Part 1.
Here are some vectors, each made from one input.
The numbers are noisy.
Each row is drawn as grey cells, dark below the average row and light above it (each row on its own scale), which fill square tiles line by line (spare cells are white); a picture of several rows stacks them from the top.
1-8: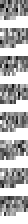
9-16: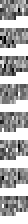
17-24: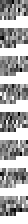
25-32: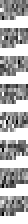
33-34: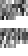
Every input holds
three true/false values.
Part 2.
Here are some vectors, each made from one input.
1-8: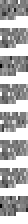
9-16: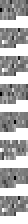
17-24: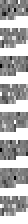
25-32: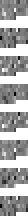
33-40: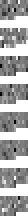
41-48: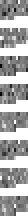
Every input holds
three true/false values.
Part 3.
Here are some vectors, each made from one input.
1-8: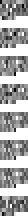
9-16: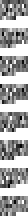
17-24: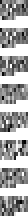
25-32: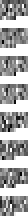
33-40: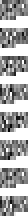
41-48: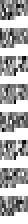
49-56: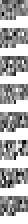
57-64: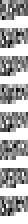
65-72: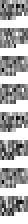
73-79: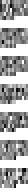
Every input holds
a node of a 15-node tree.
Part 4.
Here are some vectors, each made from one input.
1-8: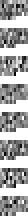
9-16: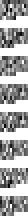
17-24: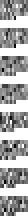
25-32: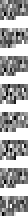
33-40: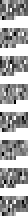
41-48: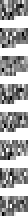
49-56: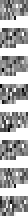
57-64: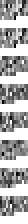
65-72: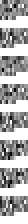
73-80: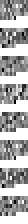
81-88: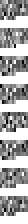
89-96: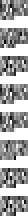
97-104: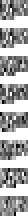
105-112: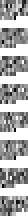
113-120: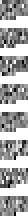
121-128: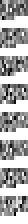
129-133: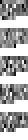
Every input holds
a node of a 15-node tree.
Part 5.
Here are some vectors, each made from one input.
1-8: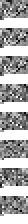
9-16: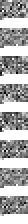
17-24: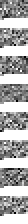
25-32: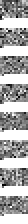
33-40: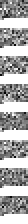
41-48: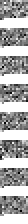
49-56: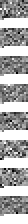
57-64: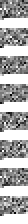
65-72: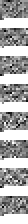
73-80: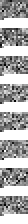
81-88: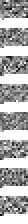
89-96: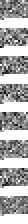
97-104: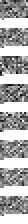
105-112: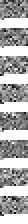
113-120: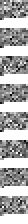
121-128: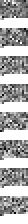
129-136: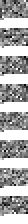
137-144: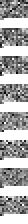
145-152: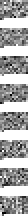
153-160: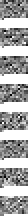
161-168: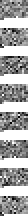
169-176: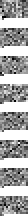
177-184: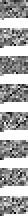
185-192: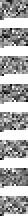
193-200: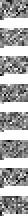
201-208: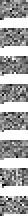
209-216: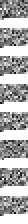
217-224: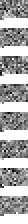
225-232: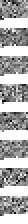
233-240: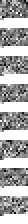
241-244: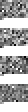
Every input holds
five true/false values.
